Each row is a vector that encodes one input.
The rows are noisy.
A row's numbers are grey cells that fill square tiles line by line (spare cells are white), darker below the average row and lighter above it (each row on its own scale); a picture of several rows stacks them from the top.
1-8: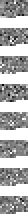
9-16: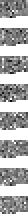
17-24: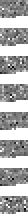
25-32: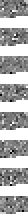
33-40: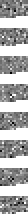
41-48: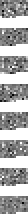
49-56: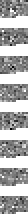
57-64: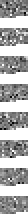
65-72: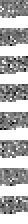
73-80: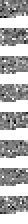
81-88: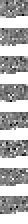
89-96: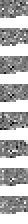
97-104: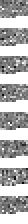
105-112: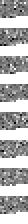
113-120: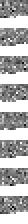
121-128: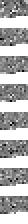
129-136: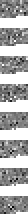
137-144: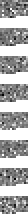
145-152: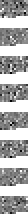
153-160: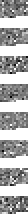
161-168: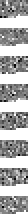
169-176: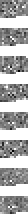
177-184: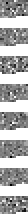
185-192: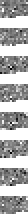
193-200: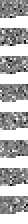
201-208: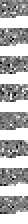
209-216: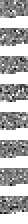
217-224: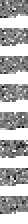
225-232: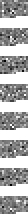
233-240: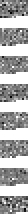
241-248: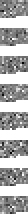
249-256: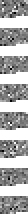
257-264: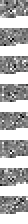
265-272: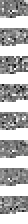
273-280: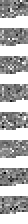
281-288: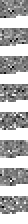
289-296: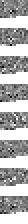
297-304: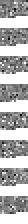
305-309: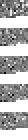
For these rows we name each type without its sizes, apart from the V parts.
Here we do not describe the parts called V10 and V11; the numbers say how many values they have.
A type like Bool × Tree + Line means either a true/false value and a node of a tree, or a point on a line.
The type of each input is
((Bool × Bool × Bool × Bool + Unit) × V11 + V10) × Label × Label.
